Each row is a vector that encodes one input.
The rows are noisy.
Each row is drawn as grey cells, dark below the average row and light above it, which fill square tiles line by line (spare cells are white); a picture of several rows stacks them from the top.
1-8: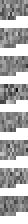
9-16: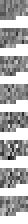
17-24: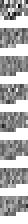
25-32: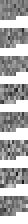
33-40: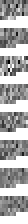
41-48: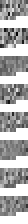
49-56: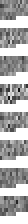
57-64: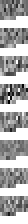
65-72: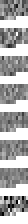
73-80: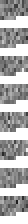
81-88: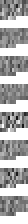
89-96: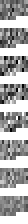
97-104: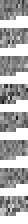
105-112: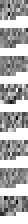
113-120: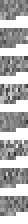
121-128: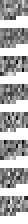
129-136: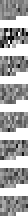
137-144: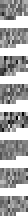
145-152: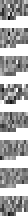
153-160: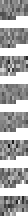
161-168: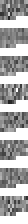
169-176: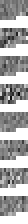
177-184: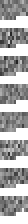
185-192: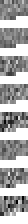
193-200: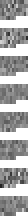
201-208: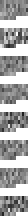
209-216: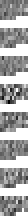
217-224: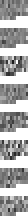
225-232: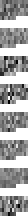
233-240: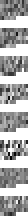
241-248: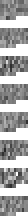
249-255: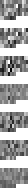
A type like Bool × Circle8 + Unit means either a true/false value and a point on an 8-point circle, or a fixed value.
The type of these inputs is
List2(Circle15).
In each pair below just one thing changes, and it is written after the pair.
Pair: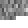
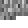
the place on the 15-point circle in item 1 of the list
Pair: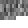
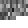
the place on the 15-point circle in item 1 of the list
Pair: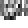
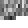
the place on the 15-point circle in item 2 of the list
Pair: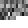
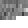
the place on the 15-point circle in item 1 of the list
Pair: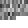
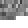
the place on the 15-point circle in item 2 of the list
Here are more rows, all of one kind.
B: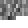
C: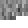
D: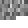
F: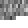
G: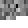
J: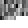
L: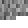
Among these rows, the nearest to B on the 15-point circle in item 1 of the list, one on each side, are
C and J.
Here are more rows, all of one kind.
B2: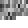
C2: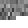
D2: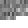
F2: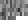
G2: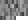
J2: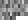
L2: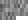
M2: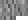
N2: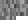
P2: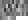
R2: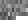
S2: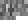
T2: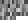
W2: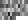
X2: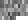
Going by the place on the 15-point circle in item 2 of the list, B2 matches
C2, G2, L2 and N2.
